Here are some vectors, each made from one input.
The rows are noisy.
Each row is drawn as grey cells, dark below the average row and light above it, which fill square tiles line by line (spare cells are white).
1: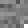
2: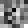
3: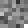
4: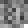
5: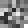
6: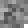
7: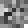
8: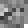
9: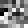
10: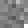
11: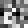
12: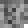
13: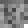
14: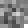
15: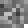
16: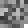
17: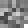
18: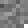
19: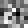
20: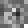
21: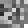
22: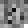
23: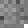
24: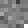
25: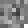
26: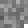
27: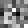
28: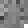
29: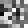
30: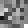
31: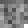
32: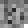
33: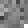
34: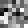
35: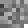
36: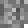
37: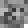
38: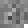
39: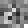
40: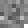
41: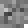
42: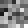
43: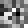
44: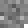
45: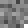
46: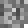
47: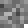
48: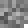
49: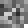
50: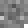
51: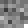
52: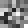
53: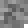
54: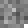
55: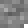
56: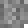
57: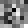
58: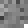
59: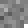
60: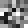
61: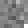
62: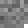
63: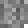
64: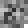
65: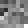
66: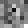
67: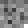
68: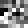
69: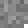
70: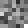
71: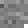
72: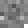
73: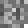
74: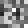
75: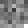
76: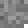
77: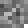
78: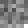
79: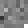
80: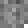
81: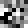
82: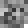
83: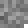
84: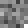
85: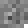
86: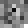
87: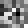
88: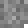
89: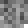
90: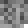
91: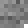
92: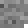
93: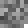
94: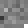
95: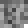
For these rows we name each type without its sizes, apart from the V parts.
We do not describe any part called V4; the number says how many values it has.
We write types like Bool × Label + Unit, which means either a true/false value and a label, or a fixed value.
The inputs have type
Bool × Circle + V4.
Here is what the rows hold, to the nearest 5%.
About 75% of them hold a point on a circle and a true/false value. The rest hold a value of V4.
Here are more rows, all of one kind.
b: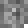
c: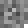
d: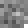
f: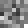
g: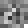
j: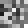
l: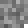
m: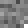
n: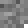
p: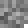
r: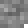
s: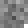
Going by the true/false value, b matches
l, p and r.
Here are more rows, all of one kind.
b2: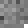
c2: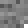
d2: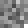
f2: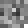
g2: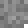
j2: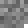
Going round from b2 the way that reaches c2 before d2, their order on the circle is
b2, c2, g2, f2, d2, j2.
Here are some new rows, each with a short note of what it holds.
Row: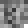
a value of V4
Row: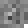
a point on a circle and a true/false value
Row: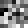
a value of V4
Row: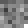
a value of V4
